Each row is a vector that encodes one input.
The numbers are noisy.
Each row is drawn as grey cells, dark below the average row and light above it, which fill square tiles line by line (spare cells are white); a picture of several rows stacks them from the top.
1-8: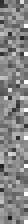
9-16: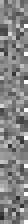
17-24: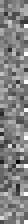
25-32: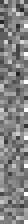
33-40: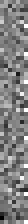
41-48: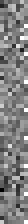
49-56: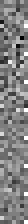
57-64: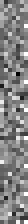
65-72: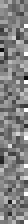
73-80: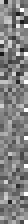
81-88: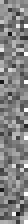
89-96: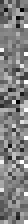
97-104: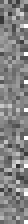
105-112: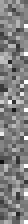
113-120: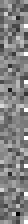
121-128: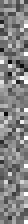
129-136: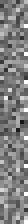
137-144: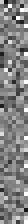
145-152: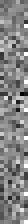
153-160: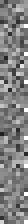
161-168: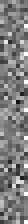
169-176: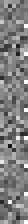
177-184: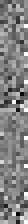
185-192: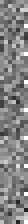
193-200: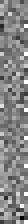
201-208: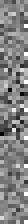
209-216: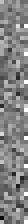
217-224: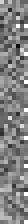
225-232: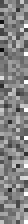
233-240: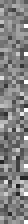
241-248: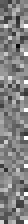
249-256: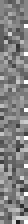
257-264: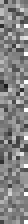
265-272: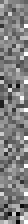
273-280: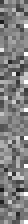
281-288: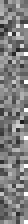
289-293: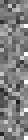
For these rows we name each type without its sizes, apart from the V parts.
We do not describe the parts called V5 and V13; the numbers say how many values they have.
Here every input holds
either a point on a line, or a true/false value and a value of V5, or a value of V13.
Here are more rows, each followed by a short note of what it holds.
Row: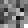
a point on a line
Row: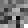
a point on a line
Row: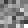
a value of V13
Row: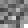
a point on a line
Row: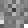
a value of V13
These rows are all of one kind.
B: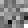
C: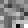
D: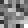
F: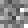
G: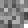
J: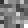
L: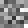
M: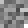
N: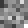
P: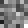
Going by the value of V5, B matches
L and M.
